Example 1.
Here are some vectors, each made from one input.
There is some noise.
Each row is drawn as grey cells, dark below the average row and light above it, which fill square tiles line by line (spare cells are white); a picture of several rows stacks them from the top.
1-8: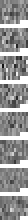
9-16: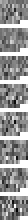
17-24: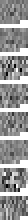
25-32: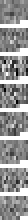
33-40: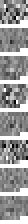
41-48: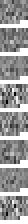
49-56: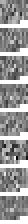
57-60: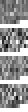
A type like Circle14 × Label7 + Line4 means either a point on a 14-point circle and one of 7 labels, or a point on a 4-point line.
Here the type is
List2(Line5).
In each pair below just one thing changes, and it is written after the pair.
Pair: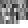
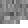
the place on the 5-point line in item 1 of the list
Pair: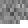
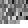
the place on the 5-point line in item 2 of the list
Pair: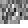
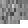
the place on the 5-point line in item 2 of the list
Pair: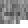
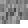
the place on the 5-point line in item 1 of the list
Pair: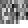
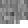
the place on the 5-point line in item 2 of the list
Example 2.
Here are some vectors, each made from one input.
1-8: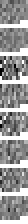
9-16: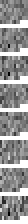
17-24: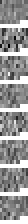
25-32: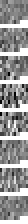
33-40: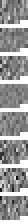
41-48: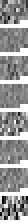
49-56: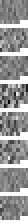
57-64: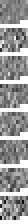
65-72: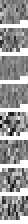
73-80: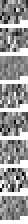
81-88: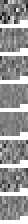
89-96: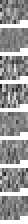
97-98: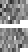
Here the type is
(Bool × Bool × Bool + Unit) × Circle9.
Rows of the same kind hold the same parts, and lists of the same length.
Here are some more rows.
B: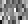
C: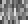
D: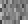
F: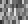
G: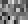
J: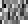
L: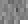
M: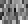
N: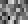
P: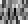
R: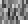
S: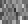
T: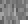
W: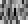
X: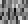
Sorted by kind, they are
B, D, G, M, W
C, F, J, L, N, P, R, S, T, X

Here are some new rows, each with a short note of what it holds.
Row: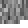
a point on a 9-point circle and three true/false values
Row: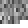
a point on a 9-point circle
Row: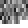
a point on a 9-point circle and three true/false values
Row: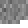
a point on a 9-point circle and three true/false values
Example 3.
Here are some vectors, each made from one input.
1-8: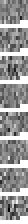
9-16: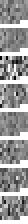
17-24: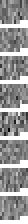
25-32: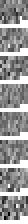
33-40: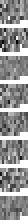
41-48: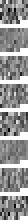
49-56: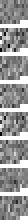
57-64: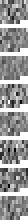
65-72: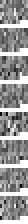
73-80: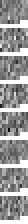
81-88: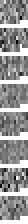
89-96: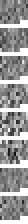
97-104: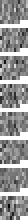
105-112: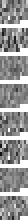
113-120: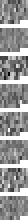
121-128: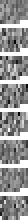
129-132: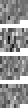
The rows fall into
2 kinds.
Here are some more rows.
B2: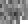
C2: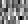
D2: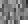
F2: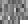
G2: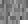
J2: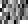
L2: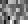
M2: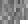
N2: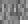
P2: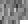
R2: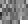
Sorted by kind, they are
B2, F2, L2, M2, N2, P2, R2
C2, D2, G2, J2

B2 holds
four true/false values.
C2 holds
a point on a 6-point circle.
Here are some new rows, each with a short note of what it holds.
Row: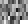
a point on a 6-point circle
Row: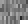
a point on a 6-point circle
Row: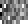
a point on a 6-point circle
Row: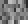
a point on a 6-point circle
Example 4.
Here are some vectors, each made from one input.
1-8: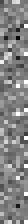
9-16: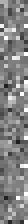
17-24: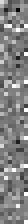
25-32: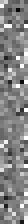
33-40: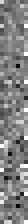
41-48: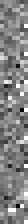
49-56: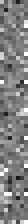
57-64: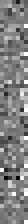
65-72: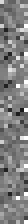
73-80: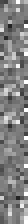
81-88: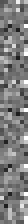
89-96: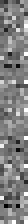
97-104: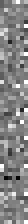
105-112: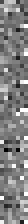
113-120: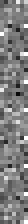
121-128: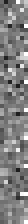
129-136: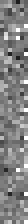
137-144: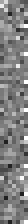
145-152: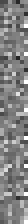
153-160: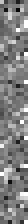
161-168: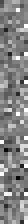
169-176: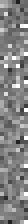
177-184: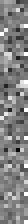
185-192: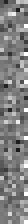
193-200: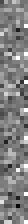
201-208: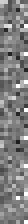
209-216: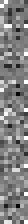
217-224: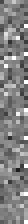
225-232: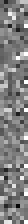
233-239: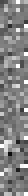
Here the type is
Bool × Line4 × Line6.
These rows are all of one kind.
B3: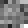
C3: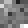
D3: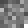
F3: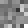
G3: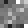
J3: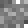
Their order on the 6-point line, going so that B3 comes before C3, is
D3, G3, B3, C3, J3, F3.
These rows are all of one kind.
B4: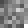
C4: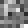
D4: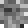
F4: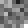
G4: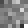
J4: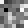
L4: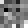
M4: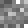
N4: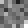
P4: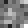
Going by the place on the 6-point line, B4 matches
F4, J4, L4 and N4.
